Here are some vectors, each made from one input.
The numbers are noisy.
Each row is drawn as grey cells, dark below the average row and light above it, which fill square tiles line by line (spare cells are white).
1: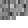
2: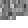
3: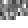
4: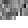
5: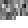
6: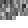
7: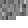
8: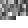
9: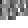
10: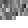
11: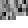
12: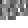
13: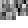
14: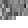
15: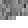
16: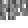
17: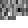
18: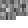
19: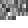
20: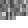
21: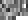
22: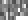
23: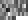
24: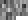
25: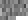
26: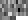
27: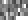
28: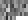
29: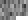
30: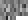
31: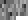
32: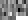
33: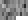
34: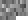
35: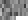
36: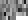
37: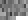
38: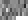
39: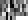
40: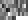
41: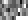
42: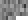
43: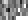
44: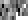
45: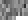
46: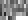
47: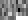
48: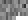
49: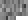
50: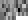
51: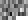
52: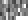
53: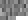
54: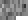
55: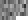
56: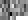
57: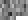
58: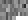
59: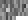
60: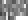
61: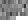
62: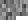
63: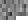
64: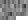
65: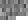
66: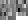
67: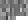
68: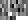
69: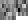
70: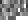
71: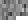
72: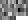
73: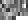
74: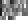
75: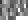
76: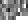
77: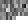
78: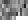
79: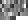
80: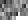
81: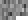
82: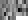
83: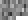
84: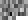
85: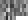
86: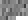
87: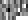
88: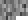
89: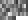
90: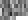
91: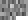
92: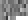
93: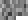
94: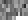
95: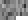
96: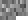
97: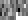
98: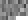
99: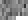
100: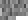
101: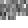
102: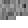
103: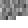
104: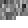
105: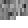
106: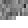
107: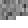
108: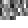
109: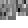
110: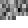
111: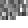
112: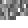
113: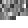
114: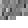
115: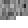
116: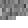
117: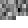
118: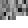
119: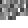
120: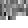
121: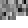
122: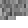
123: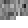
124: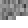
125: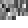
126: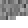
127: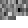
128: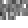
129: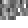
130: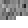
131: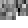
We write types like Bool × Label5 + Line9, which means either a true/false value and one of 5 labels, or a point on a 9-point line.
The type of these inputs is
Bool × Bool × Bool + Circle10 + Unit.
